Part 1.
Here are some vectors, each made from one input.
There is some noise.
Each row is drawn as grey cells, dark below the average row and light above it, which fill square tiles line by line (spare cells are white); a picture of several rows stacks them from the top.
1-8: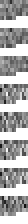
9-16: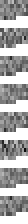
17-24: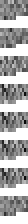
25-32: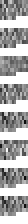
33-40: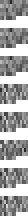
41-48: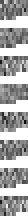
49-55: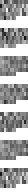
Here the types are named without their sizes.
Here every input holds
a point on a line.
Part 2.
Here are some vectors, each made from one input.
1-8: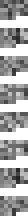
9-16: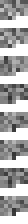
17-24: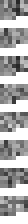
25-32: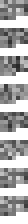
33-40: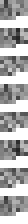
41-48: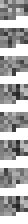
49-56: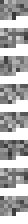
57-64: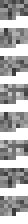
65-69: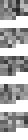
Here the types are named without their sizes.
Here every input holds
a label.
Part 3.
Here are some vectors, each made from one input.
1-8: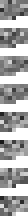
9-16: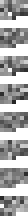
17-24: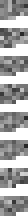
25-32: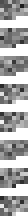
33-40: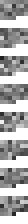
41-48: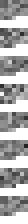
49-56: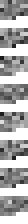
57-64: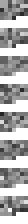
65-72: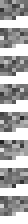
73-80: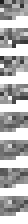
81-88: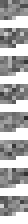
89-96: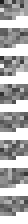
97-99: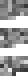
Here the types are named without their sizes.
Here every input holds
a point on a line.
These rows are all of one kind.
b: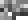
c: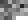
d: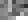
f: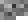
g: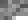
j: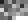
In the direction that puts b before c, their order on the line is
b, f, d, g, c, j.
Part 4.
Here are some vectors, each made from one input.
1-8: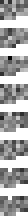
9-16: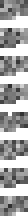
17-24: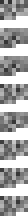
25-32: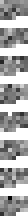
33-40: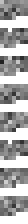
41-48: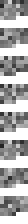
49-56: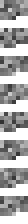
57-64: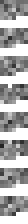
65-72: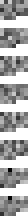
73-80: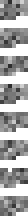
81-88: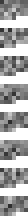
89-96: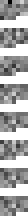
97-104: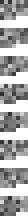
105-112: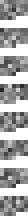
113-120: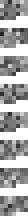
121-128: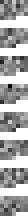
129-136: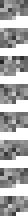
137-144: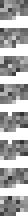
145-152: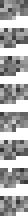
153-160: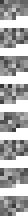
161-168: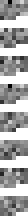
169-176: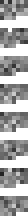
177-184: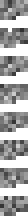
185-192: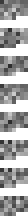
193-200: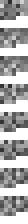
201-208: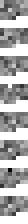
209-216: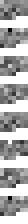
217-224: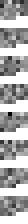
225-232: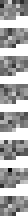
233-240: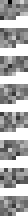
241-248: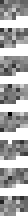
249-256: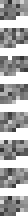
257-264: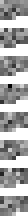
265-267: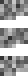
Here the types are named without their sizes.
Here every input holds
four true/false values.
